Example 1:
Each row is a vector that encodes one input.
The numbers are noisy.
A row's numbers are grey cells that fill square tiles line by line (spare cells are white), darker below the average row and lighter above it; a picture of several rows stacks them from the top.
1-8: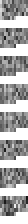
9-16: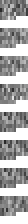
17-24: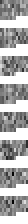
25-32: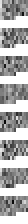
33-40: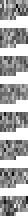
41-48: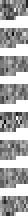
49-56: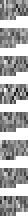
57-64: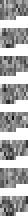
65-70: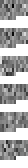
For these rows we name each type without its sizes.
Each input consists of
a point on a line.
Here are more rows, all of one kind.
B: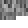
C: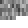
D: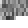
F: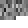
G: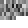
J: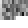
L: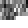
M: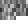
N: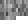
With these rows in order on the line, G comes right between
C and J.
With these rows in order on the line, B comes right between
F and M.
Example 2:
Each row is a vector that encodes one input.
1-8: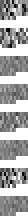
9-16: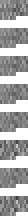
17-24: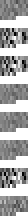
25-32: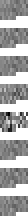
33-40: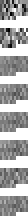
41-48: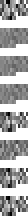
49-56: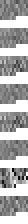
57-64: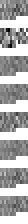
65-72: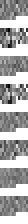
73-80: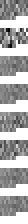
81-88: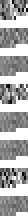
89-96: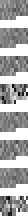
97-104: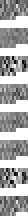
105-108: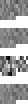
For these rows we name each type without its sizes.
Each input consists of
a label.
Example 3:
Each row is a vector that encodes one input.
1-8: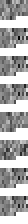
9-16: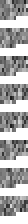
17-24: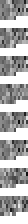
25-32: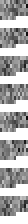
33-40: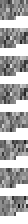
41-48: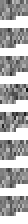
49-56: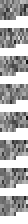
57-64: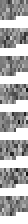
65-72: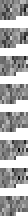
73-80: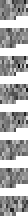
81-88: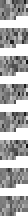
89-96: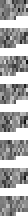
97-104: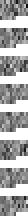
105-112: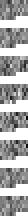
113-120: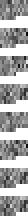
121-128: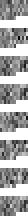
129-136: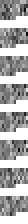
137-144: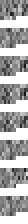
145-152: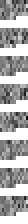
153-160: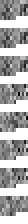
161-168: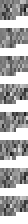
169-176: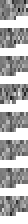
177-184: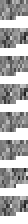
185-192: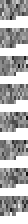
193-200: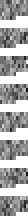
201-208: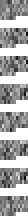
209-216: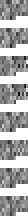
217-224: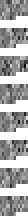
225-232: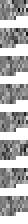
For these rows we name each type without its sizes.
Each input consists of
a label.
